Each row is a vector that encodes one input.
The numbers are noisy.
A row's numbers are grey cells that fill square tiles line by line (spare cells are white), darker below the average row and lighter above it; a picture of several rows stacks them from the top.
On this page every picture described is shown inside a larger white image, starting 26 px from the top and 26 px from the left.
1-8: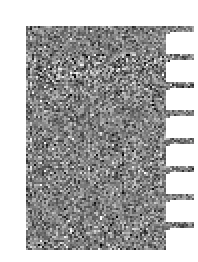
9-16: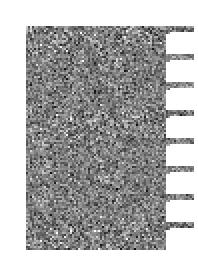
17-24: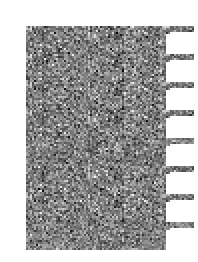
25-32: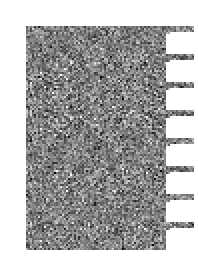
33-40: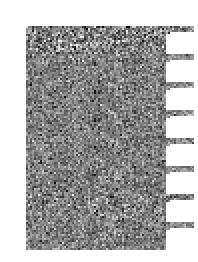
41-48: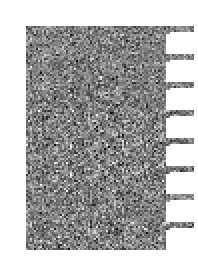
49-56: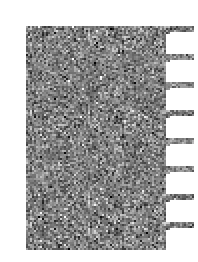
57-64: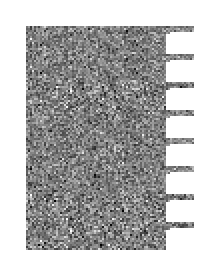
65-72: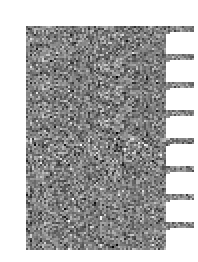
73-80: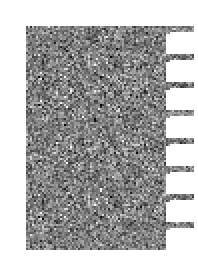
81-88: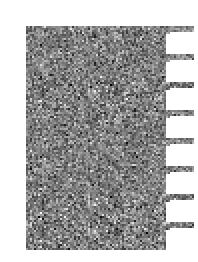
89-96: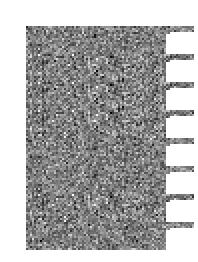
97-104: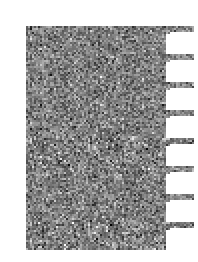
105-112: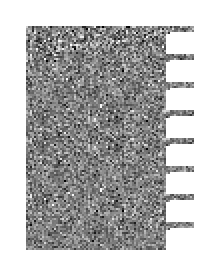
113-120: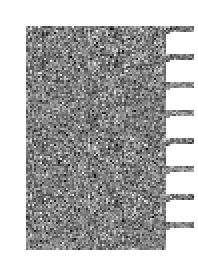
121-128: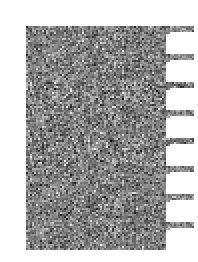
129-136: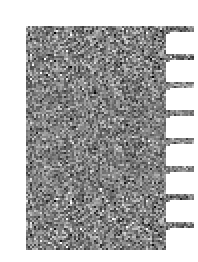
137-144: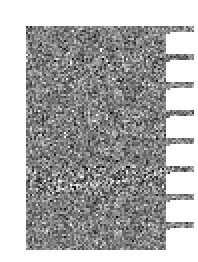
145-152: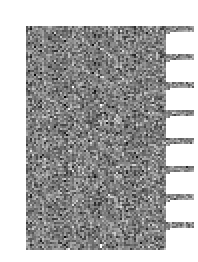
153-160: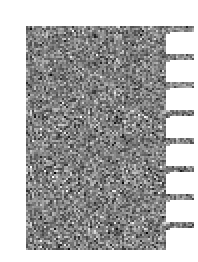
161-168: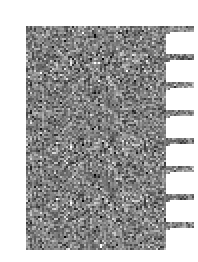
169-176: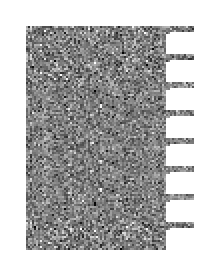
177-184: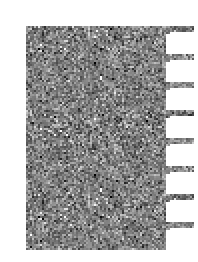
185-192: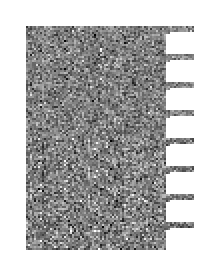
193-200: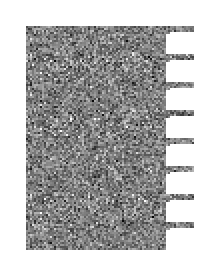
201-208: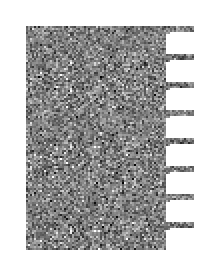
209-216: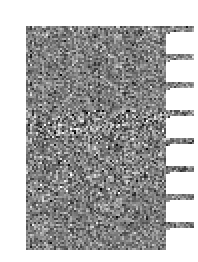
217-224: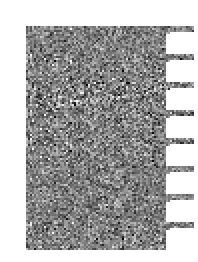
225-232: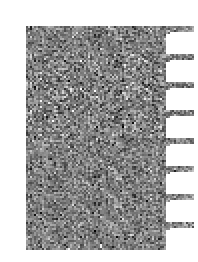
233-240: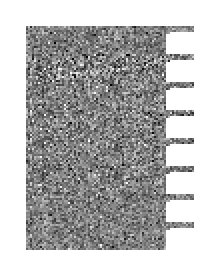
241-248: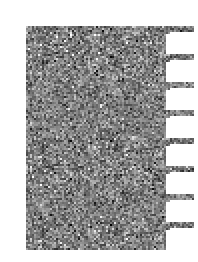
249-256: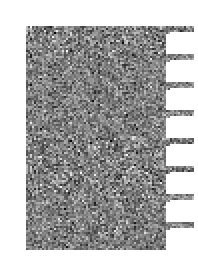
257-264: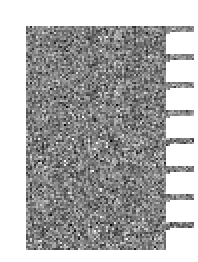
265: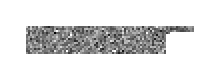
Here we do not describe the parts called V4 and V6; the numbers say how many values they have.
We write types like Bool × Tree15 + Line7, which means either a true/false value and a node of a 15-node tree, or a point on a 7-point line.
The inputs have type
(Circle9 + Unit) × V4 × V6 + List2(Circle8).
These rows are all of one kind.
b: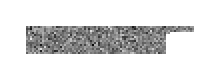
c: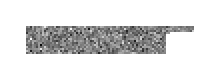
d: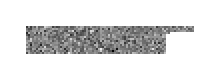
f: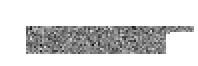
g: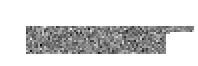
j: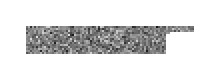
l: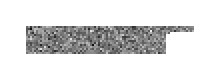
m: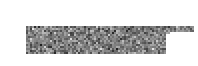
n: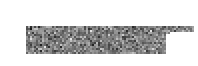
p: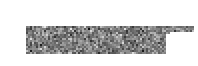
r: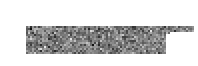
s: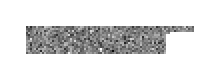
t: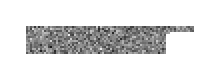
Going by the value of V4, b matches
c, f and g.
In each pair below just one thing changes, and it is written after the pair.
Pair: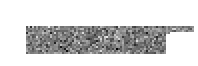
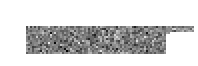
the place on the 9-point circle
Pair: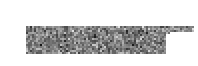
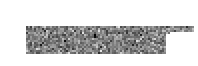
the place on the 9-point circle
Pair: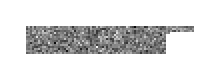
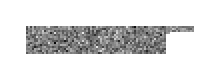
the value of V4
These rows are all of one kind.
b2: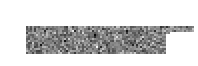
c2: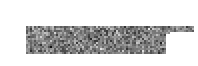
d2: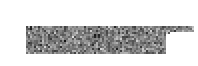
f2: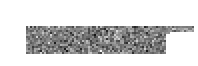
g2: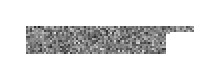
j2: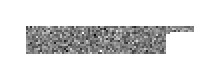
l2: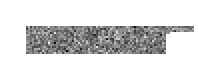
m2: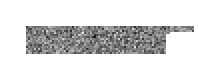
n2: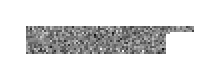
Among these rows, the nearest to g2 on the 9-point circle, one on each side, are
c2 and f2.
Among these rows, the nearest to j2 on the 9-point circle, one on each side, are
d2 and n2.
